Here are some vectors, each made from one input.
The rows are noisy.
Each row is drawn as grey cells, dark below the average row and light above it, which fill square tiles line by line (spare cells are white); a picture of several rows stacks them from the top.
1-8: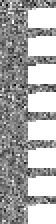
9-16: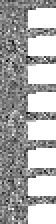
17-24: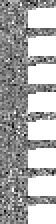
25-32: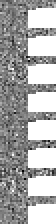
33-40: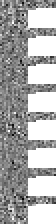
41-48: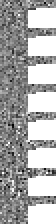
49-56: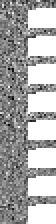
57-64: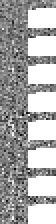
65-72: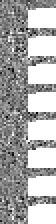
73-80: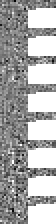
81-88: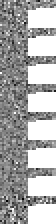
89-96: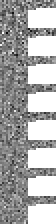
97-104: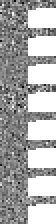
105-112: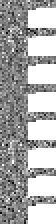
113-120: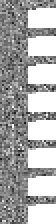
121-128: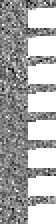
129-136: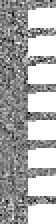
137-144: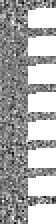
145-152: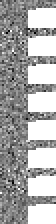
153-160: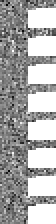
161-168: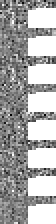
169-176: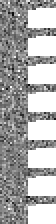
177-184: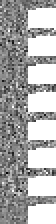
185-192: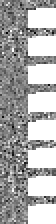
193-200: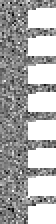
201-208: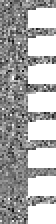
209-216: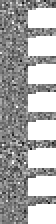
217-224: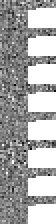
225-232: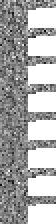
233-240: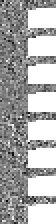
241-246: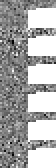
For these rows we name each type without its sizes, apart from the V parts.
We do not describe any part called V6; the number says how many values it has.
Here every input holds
a label and a point on each of two lines, together with either a point on a line, or a value of V6.
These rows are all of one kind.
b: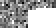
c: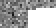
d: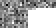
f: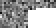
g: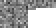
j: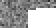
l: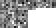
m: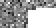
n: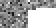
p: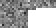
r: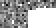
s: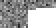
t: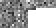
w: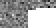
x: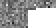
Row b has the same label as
g, j, r and s.
